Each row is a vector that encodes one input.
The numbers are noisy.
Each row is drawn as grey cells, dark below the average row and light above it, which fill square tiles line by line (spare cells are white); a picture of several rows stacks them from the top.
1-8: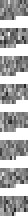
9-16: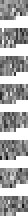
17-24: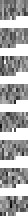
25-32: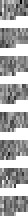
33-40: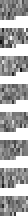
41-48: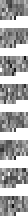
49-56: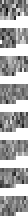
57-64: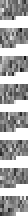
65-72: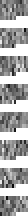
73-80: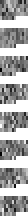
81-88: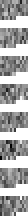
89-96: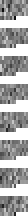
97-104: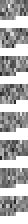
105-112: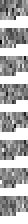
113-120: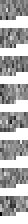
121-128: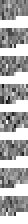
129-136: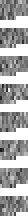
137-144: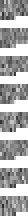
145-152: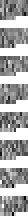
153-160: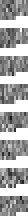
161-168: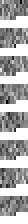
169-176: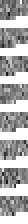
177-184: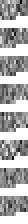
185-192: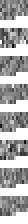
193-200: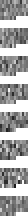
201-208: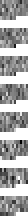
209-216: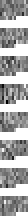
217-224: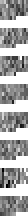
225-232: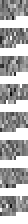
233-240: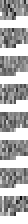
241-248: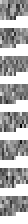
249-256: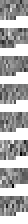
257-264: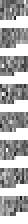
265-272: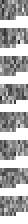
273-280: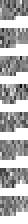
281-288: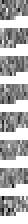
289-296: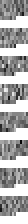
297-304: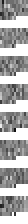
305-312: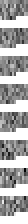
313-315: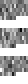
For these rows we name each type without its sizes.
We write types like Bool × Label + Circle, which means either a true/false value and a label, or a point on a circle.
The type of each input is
(Circle + Line) × (Circle + Unit).
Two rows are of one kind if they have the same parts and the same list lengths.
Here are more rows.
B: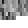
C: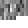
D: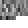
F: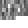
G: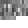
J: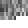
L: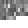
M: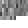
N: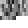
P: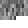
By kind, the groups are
B, N
C, J, P
D, F, G, L
M

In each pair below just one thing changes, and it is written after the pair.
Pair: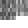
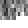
the place on the circle
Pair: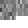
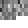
the place on the circle
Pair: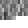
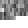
the place on the line
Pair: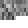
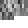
the place on the line
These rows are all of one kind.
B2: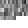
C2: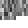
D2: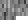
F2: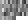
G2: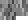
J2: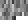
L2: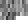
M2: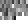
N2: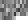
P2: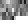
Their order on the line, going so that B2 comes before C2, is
N2, M2, D2, P2, J2, B2, C2, L2, F2, G2.
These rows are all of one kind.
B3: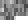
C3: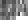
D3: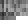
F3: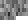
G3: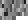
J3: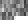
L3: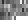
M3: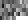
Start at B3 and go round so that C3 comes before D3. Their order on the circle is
B3, C3, J3, M3, F3, G3, D3, L3.
